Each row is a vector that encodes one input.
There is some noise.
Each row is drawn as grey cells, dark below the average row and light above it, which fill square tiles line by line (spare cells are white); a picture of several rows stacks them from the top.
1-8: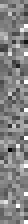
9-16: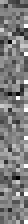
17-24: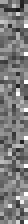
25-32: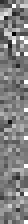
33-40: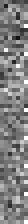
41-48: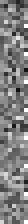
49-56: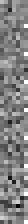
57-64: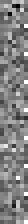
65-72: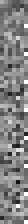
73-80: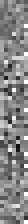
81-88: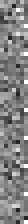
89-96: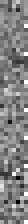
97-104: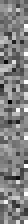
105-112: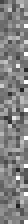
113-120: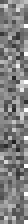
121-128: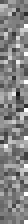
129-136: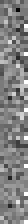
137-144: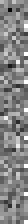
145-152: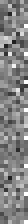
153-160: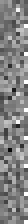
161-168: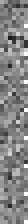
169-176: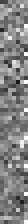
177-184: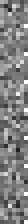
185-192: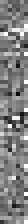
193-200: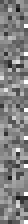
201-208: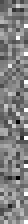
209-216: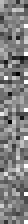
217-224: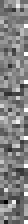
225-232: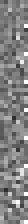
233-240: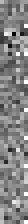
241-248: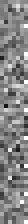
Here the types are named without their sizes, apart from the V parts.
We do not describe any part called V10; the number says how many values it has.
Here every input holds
a list of items, each a true/false value and a value of V10.
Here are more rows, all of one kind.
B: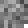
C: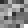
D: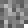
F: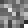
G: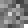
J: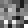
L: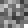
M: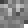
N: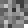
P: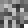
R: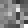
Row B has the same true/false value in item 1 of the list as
G, J, L and P.
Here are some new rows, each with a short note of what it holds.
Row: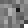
a list of two items
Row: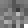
a list of three items
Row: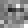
a list of one item
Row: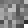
a list of two items
